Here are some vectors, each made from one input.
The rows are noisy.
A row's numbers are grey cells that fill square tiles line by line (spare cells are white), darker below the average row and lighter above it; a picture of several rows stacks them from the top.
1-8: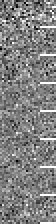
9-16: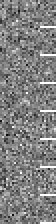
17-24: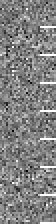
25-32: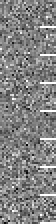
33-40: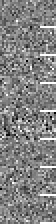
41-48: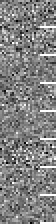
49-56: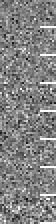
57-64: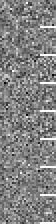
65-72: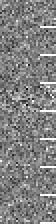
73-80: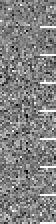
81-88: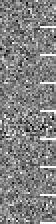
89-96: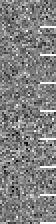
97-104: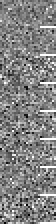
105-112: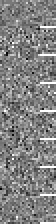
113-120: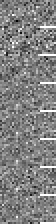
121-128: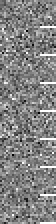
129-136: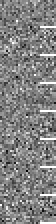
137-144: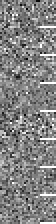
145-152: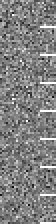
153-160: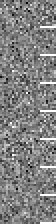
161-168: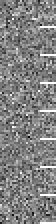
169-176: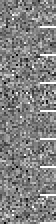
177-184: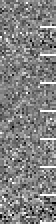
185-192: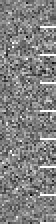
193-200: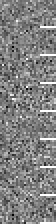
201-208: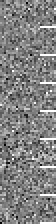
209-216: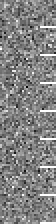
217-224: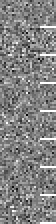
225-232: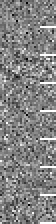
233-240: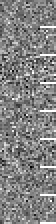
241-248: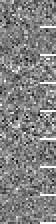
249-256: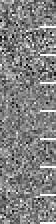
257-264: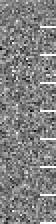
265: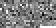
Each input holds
a true/false value, together with either a point on a 5-point circle, or one of 8 labels.
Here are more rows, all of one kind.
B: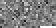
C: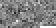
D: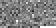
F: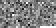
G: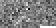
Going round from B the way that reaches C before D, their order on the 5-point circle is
B, G, C, D, F.
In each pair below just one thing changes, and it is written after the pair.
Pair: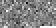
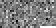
the label
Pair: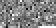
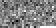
the label
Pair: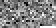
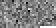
the true/false value
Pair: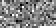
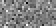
the true/false value
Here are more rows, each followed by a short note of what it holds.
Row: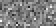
one of 8 labels and a true/false value
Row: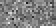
one of 8 labels and a true/false value
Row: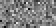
a point on a 5-point circle and a true/false value
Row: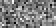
a point on a 5-point circle and a true/false value
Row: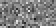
a point on a 5-point circle and a true/false value
